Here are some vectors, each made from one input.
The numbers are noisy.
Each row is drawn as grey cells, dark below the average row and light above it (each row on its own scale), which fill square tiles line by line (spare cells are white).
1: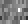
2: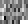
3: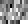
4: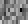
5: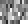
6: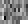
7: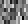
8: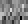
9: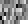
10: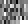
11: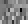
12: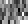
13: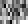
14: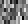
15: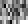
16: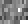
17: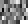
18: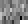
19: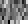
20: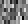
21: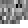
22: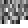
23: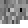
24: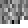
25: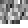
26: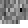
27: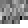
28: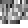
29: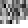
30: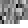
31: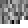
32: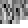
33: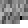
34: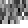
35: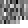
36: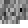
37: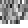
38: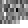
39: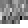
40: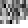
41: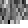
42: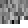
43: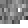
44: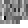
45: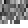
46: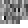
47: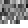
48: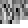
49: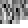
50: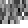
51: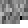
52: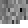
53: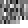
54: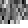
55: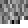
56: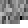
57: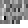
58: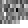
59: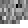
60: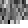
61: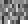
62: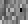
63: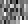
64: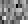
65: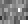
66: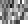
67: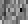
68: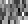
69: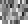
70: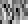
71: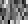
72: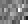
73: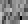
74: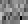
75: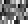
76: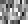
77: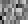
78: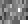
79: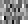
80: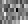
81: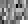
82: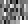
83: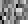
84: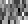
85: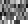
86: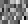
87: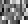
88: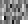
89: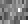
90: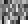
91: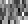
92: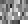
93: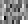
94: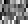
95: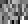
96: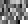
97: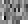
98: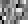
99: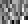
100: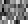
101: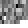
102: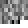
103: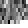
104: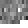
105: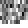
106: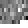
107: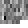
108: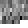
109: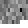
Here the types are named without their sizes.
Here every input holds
either a label and a true/false value, or a point on a line.
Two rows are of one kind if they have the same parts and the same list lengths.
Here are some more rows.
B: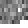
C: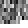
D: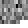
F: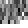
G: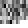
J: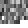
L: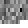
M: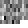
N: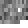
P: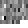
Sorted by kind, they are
B, D, J, L, M, N, P
C, F, G

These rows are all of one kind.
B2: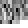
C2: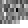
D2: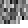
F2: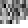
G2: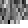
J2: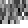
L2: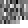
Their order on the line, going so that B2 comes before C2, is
F2, B2, C2, L2, D2, G2, J2.
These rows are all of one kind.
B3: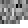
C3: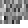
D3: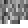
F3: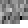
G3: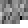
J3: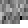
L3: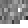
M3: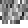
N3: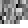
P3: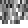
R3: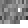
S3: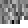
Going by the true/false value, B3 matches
C3, L3 and S3.
